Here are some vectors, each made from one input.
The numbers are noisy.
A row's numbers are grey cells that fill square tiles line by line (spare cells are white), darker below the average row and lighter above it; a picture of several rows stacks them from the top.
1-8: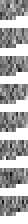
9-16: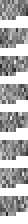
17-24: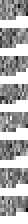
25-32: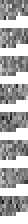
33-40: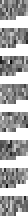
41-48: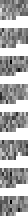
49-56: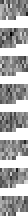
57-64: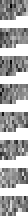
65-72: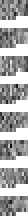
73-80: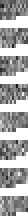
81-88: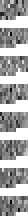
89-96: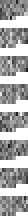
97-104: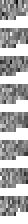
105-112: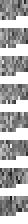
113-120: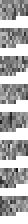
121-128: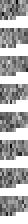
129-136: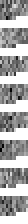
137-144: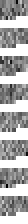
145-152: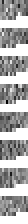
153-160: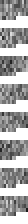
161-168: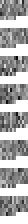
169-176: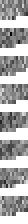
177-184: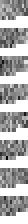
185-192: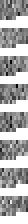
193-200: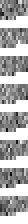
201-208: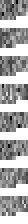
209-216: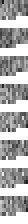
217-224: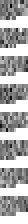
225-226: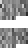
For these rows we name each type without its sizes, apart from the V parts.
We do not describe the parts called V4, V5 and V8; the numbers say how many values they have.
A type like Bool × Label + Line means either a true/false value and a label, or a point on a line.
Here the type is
(Bool × V4 + Unit) × (Label + Line) × V5 × V8.
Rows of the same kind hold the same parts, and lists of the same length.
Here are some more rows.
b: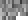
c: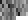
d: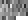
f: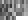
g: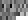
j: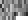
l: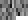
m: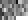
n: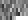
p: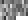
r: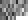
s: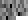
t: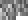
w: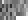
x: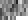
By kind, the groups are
b, t
c, g, l, m, n, r, x
d, j, p
f, s, w

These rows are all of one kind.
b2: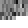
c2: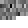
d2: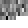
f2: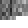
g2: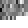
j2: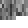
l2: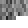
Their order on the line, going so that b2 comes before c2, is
j2, f2, l2, d2, g2, b2, c2.
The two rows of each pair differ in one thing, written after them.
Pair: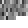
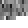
the true/false value
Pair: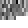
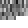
the value of V5
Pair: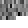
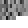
the value of V4
